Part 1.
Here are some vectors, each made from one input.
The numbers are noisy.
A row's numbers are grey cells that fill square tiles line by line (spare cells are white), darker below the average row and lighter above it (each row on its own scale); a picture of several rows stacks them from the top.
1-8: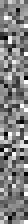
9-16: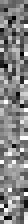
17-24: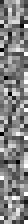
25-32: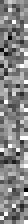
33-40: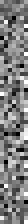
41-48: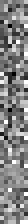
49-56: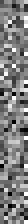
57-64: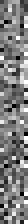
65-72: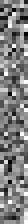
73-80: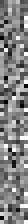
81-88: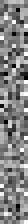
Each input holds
one of 10 labels and a point on an 8-point line.
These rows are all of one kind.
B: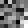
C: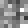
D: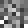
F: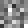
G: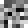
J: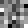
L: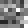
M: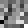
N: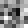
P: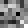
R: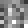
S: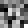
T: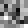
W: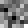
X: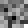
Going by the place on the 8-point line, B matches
C, G, J and N.
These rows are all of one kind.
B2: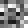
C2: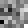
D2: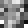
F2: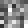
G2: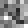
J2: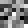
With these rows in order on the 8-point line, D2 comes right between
F2 and G2.
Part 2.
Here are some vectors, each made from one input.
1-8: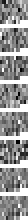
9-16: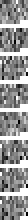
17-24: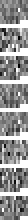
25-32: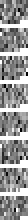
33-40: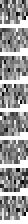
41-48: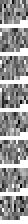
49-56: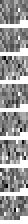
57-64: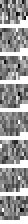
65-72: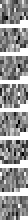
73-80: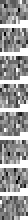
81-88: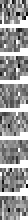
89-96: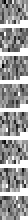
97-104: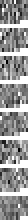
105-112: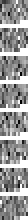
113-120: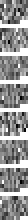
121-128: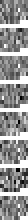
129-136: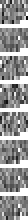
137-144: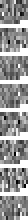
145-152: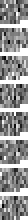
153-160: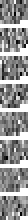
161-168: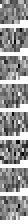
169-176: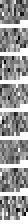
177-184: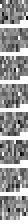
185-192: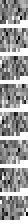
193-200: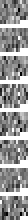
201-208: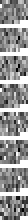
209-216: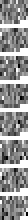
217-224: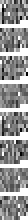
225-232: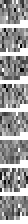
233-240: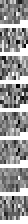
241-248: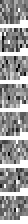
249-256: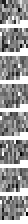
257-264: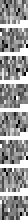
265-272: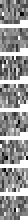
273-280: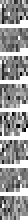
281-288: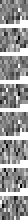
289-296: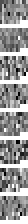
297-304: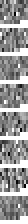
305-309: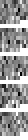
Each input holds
either a point on an 8-point line, or four true/false values.
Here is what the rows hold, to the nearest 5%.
About 20% of them hold a point on an 8-point line. The rest hold four true/false values.
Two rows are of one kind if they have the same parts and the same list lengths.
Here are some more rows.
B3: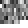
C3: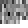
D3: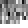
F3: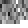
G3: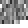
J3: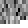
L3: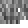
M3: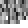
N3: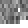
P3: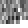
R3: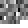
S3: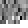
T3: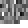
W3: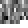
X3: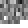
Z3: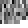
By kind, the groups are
B3, C3, D3, F3, G3, J3, L3, M3, N3, P3, S3, W3, Z3
R3, T3, X3

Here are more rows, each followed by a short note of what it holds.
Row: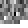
a point on an 8-point line
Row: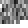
four true/false values
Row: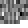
a point on an 8-point line
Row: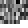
a point on an 8-point line
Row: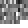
a point on an 8-point line
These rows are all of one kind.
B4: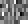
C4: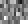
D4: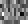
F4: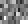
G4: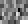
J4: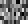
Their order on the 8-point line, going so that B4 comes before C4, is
J4, D4, B4, C4, F4, G4.
